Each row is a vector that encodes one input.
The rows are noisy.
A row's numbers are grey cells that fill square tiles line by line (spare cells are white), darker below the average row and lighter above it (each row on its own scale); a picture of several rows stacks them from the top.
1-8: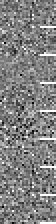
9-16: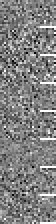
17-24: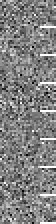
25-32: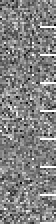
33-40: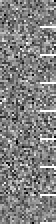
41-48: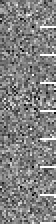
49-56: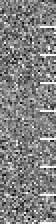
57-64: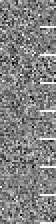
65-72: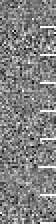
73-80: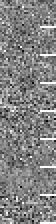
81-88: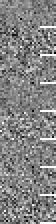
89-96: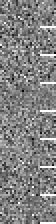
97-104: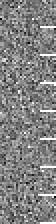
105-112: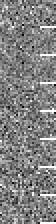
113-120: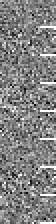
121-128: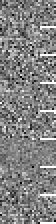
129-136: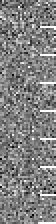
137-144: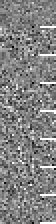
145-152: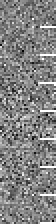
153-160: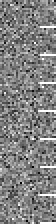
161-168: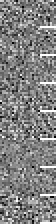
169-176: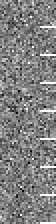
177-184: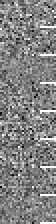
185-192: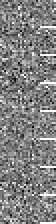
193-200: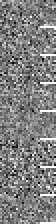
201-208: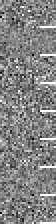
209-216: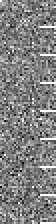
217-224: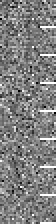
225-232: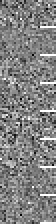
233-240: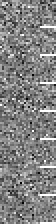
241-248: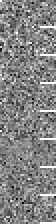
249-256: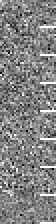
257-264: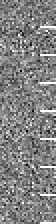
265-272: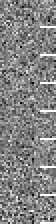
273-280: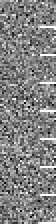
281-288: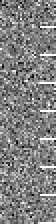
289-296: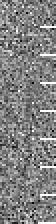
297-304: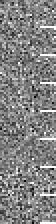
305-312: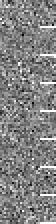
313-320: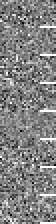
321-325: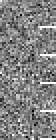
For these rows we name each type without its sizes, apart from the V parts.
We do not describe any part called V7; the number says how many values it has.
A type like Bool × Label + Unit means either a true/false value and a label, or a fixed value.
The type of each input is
(Bool × Circle + Unit) × V7.
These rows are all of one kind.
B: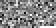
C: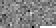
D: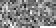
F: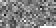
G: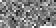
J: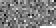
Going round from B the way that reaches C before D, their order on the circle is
B, C, J, F, G, D.
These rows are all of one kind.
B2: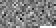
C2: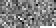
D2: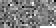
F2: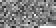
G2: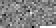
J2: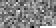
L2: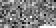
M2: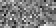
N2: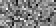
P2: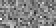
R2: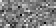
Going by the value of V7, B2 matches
F2, L2 and M2.
